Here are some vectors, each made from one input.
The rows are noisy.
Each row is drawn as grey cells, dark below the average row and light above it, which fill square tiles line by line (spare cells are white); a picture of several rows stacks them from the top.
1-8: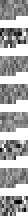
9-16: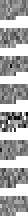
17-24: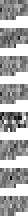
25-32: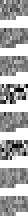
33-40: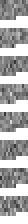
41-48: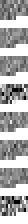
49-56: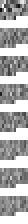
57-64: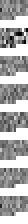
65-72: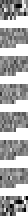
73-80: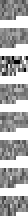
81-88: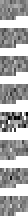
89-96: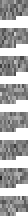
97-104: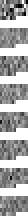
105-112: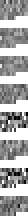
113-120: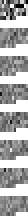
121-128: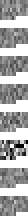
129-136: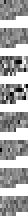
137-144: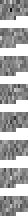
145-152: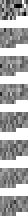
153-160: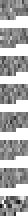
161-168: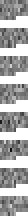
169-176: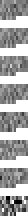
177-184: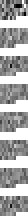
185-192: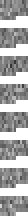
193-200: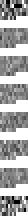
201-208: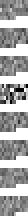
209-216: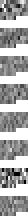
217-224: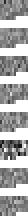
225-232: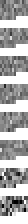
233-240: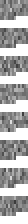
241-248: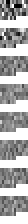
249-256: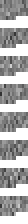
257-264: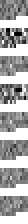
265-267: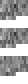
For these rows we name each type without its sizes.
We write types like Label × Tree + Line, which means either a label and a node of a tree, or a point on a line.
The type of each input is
List(Circle + Line) + Tree.
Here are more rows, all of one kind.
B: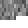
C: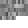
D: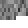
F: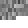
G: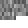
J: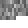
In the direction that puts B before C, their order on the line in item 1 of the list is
D, B, G, J, F, C.
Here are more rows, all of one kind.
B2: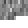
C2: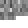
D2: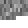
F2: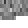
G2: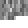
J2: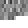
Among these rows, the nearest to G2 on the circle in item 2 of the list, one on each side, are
B2 and J2.
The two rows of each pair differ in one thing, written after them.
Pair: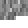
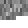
the place on the circle in item 1 of the list
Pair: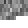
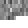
the place on the circle in item 1 of the list
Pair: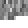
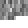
the place on the circle in item 2 of the list
